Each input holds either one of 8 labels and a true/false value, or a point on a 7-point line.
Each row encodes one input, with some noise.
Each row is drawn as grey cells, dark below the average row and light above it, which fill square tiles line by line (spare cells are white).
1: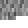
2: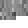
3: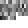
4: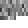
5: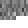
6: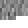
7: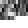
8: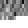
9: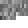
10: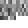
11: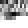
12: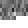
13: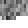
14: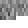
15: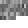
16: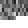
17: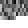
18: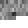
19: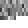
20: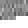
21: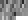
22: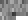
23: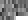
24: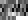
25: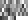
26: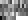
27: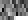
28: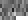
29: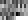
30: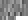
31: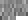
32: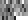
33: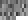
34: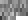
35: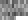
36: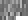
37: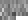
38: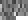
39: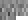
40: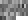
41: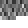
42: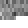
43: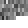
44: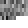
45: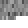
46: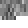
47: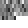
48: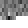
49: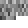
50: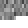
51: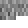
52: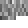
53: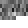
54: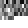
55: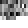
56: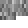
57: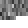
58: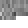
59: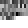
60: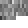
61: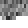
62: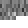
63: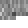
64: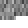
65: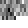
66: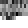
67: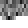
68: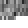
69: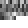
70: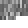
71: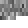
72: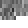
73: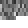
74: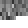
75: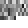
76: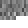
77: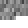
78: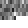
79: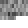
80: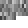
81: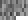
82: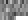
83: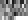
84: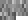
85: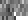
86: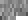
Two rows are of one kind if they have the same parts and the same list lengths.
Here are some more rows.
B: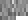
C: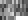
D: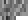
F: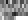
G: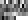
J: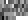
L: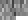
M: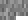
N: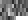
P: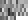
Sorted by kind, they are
B, C, F, L, M, P
D, G, J, N

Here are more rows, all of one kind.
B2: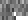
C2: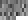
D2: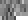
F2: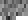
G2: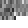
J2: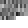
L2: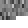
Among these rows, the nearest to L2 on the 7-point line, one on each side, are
F2 and J2.
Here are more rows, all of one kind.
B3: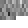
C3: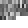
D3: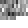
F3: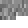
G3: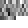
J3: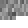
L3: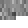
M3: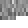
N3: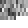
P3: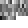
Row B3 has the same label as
C3, D3 and G3.
